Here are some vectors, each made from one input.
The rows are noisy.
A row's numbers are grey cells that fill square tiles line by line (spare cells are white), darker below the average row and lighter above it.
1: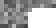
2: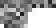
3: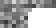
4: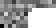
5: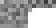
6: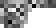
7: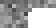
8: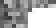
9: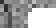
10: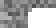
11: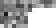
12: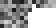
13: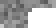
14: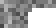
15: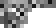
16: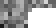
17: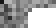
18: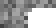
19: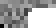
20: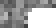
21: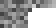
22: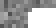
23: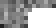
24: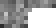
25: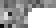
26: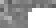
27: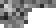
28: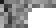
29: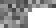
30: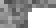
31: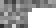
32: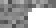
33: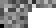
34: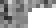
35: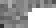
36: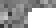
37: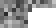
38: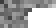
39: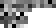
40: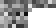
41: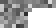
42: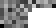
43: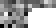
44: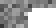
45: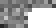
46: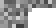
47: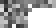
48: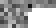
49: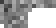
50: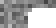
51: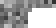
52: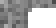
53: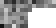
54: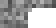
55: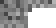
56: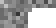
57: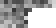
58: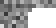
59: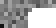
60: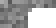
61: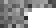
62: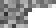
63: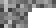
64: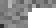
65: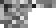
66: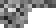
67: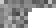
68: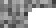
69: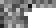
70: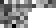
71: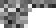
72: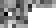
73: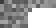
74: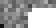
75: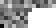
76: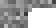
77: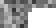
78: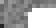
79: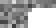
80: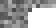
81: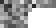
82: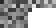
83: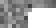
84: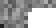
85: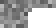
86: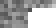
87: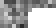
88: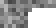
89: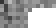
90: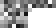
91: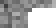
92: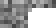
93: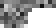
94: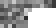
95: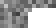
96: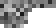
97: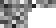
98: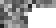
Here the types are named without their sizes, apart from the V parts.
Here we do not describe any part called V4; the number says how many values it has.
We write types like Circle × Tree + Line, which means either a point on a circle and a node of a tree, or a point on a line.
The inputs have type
List(Bool × V4).
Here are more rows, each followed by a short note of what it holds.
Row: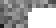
a list of two items
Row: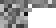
a list of one item
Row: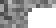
a list of one item
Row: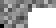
a list of two items
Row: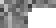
a list of two items
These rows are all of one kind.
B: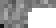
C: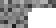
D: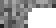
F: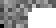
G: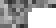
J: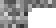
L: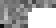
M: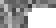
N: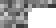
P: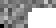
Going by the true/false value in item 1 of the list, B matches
D, F, L and P.
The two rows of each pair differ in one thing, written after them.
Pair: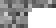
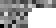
the true/false value in item 1 of the list
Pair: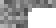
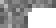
the value of V4 in item 1 of the list
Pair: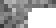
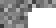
the value of V4 in item 1 of the list
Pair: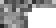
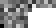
the value of V4 in item 1 of the list
